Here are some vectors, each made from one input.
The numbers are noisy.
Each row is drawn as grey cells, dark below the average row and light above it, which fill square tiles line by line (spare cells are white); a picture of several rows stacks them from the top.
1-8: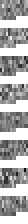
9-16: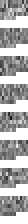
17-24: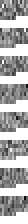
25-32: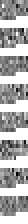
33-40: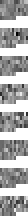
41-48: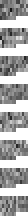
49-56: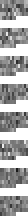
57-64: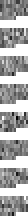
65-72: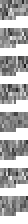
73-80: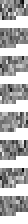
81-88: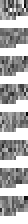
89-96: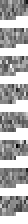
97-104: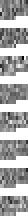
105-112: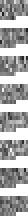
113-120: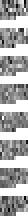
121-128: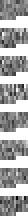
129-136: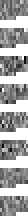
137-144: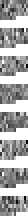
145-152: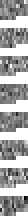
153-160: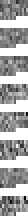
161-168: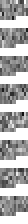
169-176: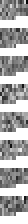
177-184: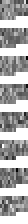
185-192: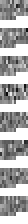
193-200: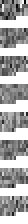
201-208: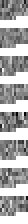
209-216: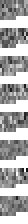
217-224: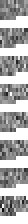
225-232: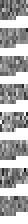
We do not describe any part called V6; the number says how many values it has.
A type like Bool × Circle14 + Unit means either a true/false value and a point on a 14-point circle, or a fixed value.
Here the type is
Bool × V6 + Line4 × (Line5 + Tree9) + Line7.
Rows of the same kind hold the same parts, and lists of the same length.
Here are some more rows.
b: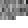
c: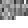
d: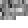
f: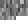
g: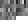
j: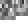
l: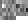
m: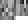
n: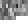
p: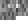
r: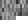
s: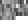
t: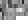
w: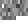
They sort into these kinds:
b, m, p
c, f, g, r, s
d, j, n, t
l, w

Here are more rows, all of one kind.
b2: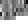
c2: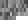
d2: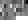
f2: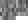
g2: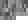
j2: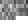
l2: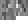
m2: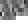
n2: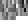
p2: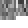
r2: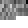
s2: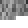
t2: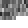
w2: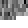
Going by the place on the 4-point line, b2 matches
c2, d2, f2 and n2.
